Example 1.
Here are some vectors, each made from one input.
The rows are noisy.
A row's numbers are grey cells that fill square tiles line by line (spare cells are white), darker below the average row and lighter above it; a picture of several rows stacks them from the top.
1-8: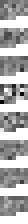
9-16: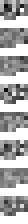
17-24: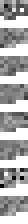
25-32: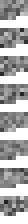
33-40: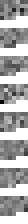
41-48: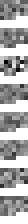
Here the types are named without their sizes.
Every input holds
a point on a line, together with either a fixed value, or three true/false values.
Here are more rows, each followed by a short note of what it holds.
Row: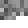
a point on a line
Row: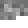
a point on a line and three true/false values
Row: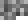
a point on a line
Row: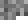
a point on a line
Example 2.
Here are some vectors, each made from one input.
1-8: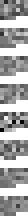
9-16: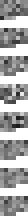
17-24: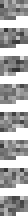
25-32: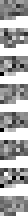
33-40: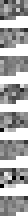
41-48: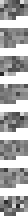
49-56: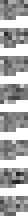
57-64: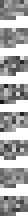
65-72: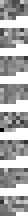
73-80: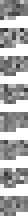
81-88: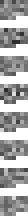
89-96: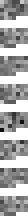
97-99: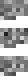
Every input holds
either a point on a 4-point line, or three true/false values.
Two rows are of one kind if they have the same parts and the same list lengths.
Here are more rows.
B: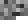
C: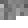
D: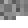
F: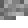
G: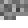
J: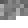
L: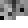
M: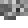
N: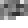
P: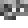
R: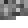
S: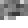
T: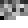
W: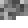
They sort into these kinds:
B, L, N, R, S, W
C, D, F, G, J, M, P, T

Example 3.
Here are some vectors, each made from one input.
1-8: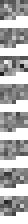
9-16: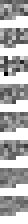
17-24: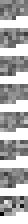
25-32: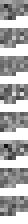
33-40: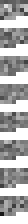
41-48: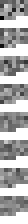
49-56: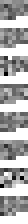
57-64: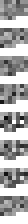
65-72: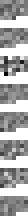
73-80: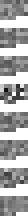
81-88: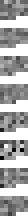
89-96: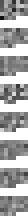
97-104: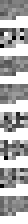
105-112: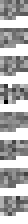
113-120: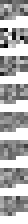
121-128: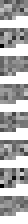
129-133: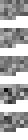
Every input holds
a list of up to two points on a 4-point line.
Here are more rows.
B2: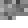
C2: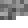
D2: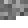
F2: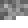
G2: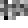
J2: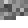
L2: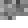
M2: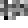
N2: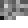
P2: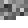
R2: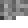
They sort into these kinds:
B2, C2, L2
D2, F2, J2, N2, P2, R2
G2, M2

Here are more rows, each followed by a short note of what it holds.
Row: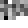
the empty list
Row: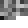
a list of two items
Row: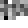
the empty list
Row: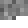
a list of two items
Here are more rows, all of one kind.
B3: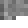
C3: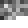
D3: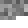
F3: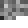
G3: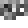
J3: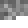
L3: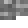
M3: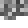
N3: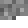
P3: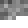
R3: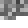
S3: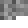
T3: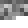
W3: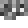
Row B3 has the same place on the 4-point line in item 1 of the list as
F3, G3, N3 and S3.
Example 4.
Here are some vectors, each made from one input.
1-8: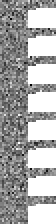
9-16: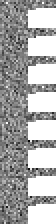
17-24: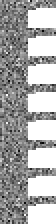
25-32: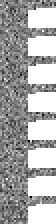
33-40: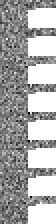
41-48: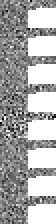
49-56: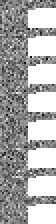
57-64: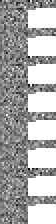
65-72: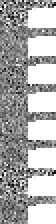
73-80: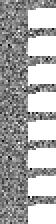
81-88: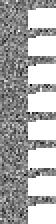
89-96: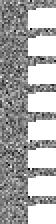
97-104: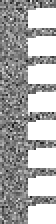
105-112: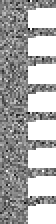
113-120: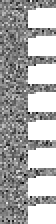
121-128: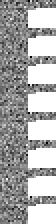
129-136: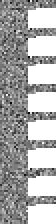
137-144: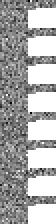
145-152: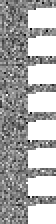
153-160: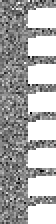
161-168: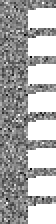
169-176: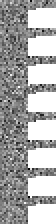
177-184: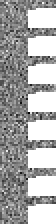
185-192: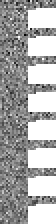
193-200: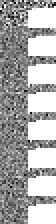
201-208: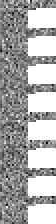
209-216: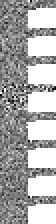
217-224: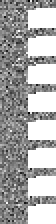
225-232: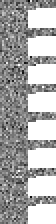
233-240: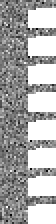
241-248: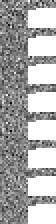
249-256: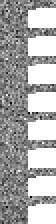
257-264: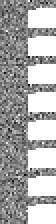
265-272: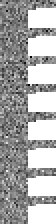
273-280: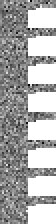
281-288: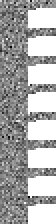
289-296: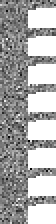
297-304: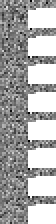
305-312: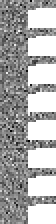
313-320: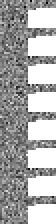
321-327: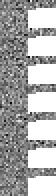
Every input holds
a list of up to two points on a 14-point line.
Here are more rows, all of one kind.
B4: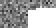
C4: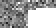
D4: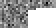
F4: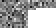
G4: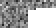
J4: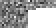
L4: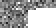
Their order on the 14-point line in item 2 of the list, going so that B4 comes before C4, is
G4, D4, F4, B4, C4, J4, L4.
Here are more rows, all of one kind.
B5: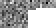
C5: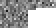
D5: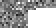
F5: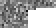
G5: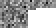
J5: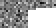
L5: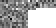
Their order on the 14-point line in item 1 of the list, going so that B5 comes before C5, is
D5, L5, B5, G5, F5, C5, J5.
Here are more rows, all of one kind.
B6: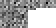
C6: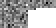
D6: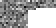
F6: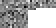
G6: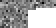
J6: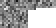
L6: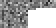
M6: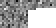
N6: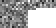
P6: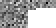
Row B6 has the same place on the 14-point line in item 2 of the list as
C6, J6, M6 and P6.
